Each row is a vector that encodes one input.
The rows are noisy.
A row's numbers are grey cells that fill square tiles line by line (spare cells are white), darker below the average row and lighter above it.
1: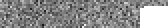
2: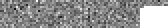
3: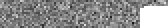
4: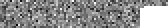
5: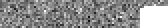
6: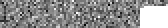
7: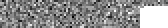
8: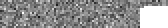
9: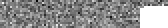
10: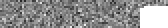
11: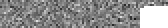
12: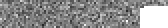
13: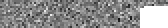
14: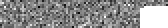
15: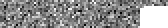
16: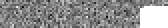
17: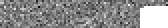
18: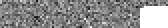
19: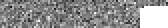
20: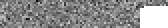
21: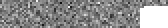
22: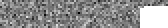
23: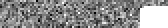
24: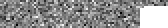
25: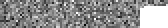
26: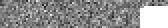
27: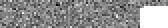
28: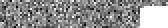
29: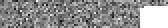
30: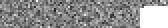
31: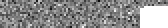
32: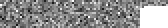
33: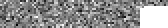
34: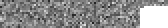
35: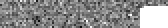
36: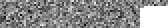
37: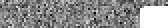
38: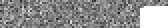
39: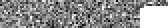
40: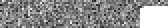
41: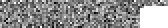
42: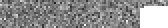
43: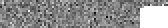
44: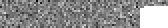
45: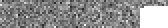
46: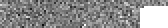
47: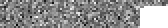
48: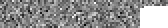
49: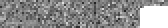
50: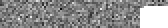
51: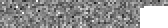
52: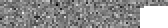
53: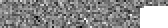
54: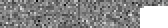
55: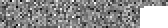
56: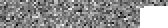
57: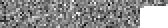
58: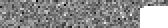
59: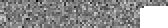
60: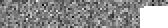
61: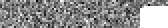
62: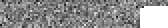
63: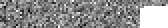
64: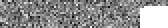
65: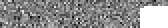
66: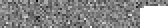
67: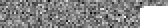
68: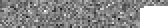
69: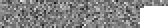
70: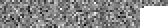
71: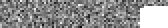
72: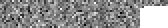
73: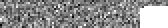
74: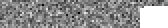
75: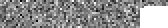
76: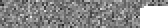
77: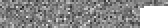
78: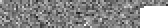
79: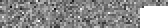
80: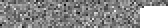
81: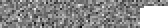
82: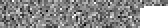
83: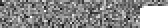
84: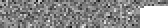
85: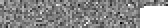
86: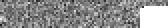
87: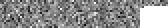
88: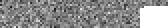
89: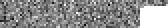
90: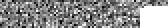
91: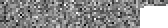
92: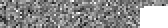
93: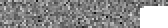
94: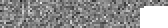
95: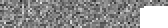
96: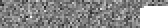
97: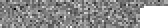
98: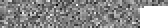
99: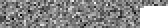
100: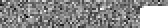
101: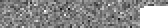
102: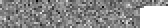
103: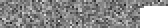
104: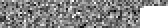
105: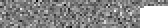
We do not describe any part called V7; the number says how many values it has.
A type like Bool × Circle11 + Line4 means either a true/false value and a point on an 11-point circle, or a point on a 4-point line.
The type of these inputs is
List2(Circle6) × V7.
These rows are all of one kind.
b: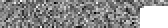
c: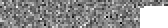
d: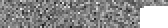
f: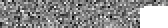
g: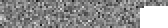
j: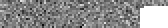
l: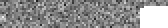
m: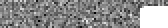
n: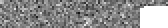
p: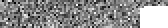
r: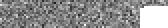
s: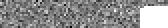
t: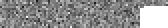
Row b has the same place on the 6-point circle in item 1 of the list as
f and l.
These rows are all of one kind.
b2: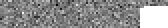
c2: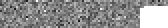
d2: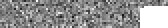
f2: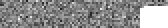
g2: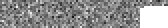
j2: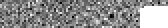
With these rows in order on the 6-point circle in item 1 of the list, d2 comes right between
b2 and c2.
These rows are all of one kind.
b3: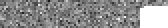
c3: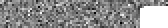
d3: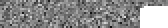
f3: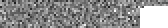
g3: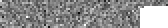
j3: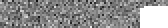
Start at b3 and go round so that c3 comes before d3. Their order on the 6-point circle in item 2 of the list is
b3, j3, f3, g3, c3, d3.
